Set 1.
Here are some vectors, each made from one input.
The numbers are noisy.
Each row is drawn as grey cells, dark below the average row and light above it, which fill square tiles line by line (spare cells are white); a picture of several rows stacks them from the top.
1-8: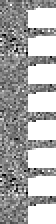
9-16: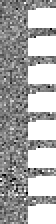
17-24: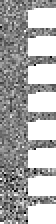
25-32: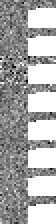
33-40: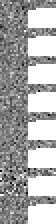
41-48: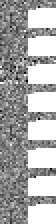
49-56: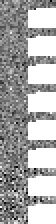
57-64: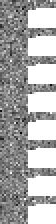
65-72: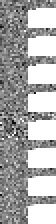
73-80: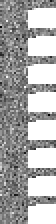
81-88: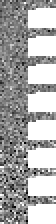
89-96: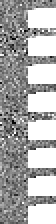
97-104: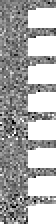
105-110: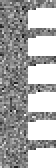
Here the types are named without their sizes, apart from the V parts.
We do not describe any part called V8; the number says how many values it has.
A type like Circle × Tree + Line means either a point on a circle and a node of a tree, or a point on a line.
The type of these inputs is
(Circle + Unit) × V8 + Line.
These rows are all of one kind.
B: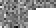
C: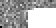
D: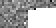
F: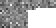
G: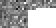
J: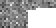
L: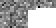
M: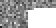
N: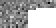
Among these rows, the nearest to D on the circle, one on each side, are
G and J.
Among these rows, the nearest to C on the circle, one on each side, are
B and F.
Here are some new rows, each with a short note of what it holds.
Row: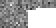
a value of V8
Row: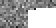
a point on a circle and a value of V8
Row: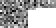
a point on a line
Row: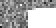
a point on a circle and a value of V8
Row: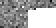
a point on a circle and a value of V8
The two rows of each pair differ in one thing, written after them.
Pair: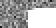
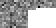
the value of V8
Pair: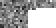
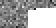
the value of V8
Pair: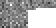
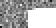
the value of V8
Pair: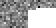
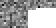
the place on the circle
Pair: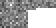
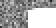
the value of V8
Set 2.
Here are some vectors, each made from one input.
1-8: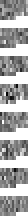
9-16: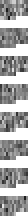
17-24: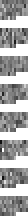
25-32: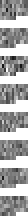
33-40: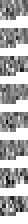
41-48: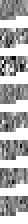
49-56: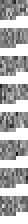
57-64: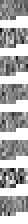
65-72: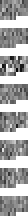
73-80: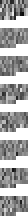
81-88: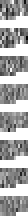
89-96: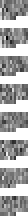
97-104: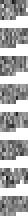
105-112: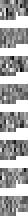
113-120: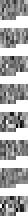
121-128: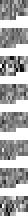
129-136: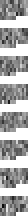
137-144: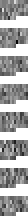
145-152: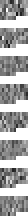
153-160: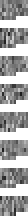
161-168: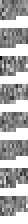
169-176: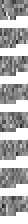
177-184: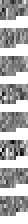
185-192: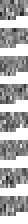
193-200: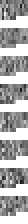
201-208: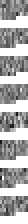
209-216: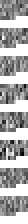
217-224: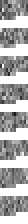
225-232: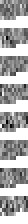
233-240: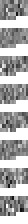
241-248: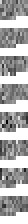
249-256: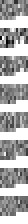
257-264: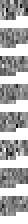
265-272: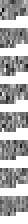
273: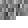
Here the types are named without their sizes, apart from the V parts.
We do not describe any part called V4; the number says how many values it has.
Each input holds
a node of a tree and a value of V4, together with either a point on a circle, or a fixed value.
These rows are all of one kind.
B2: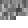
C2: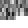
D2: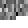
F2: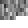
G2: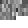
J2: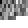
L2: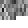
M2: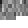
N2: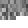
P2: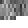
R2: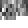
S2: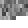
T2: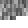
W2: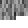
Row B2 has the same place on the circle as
G2, L2, P2 and R2.
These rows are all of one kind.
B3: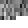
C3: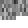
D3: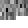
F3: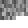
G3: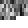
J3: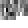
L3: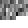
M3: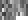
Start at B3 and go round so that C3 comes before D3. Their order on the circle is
B3, G3, C3, F3, L3, M3, J3, D3.
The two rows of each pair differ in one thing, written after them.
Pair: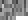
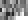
the place on the circle
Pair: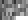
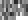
the place on the circle
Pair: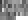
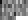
the place on the circle
